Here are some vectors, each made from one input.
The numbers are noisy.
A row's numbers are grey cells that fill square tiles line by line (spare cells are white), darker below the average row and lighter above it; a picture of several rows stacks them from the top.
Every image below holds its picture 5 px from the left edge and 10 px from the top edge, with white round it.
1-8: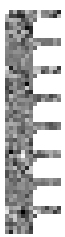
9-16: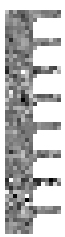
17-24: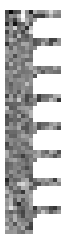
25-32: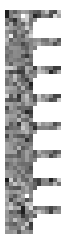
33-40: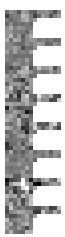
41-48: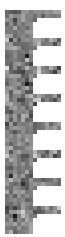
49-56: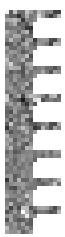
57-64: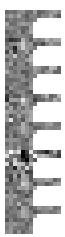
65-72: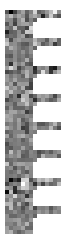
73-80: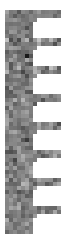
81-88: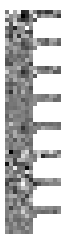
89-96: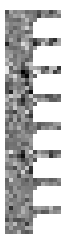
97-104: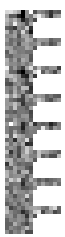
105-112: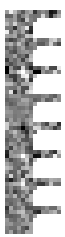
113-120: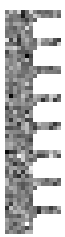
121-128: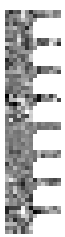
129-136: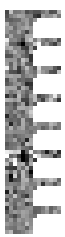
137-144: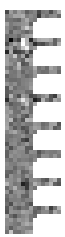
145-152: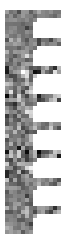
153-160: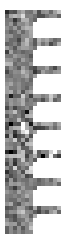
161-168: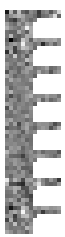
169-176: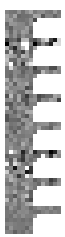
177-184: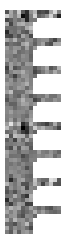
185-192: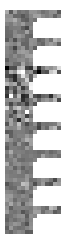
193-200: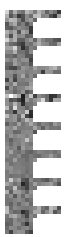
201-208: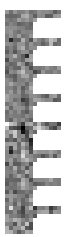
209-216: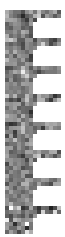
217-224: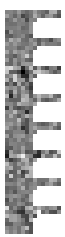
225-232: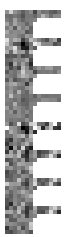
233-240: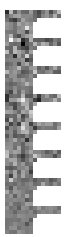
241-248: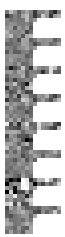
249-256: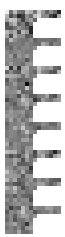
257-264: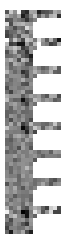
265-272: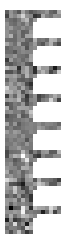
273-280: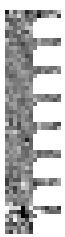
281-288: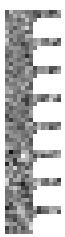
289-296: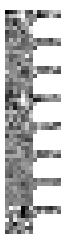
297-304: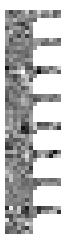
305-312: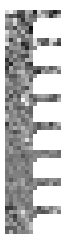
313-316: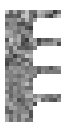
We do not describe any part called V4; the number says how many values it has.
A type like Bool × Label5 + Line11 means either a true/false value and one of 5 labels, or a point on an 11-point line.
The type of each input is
List3(Bool × V4).
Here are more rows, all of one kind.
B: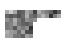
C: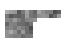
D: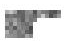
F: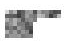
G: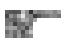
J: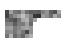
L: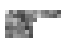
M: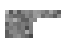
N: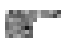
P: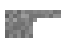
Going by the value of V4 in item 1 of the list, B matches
C, J, M and P.
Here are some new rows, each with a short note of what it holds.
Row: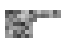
the empty list
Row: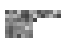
a list of one item
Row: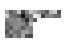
a list of two items
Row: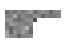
a list of one item
